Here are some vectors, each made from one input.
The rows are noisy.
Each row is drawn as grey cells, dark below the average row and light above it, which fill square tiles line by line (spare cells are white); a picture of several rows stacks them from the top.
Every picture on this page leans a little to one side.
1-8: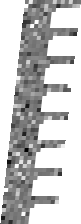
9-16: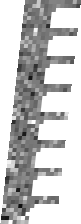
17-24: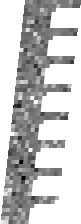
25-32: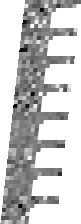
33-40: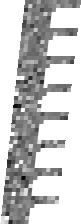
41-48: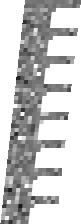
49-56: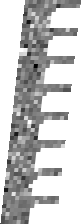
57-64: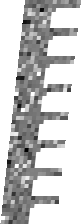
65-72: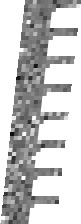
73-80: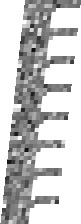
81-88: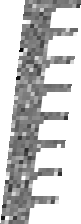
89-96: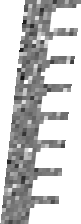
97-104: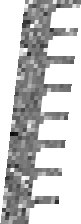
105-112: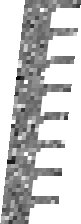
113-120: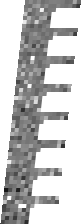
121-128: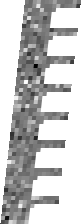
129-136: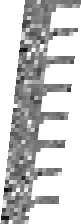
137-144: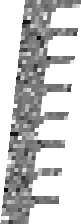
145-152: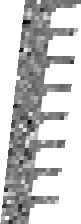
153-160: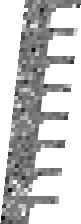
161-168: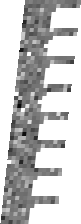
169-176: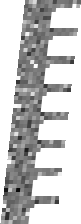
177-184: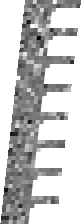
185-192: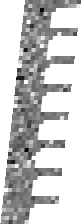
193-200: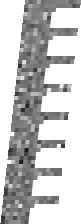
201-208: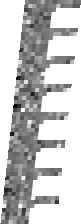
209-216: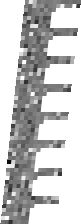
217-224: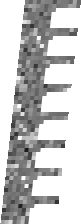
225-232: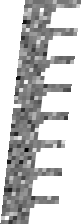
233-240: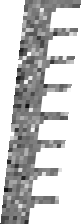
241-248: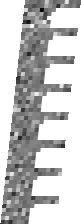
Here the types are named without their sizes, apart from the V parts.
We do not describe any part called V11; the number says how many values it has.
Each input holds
either a label, or a node of each of two trees and a value of V11.
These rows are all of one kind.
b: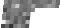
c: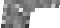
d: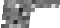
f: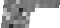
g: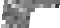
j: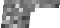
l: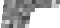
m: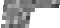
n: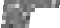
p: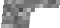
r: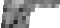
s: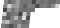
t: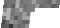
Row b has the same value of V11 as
c, d, n and s.
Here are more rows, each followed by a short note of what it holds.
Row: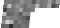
a node of each of two trees and a value of V11
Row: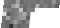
a node of each of two trees and a value of V11
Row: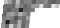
a node of each of two trees and a value of V11
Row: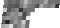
a label
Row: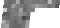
a node of each of two trees and a value of V11
